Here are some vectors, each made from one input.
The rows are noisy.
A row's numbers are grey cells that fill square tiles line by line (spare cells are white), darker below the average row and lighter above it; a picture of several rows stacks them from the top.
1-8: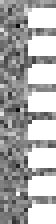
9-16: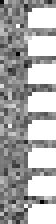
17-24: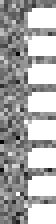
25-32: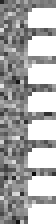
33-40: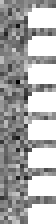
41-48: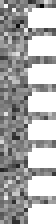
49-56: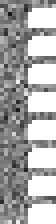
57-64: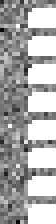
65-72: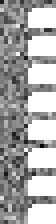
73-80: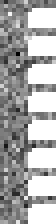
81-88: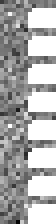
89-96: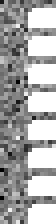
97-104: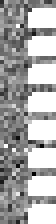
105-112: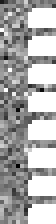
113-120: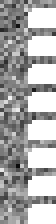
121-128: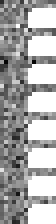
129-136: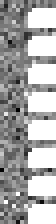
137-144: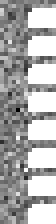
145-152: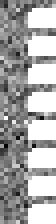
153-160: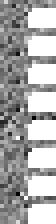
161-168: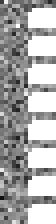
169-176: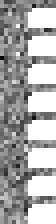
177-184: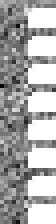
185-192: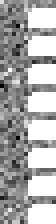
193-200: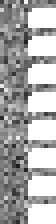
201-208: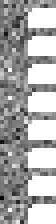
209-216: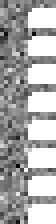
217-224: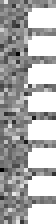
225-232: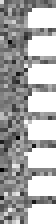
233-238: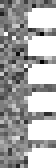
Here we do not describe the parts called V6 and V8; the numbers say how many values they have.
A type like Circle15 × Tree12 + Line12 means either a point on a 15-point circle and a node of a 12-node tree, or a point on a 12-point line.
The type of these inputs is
Bool × List2(V6) + (Label10 + Line7) × V8.
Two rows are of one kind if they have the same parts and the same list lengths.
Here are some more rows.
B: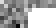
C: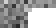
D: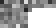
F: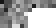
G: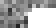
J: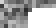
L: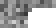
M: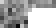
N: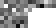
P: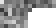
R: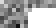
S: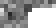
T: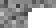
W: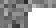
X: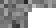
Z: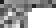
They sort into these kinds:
B, C, M, R
D, F, Z
G, W, X
J, L, P, S, T
N

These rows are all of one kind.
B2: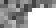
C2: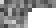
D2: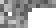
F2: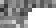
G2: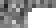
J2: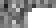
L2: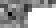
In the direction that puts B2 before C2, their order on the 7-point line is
B2, L2, J2, G2, C2, F2, D2.
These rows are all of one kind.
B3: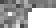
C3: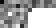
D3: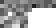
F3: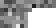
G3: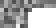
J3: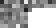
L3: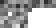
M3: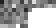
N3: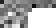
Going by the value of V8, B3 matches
C3 and N3.
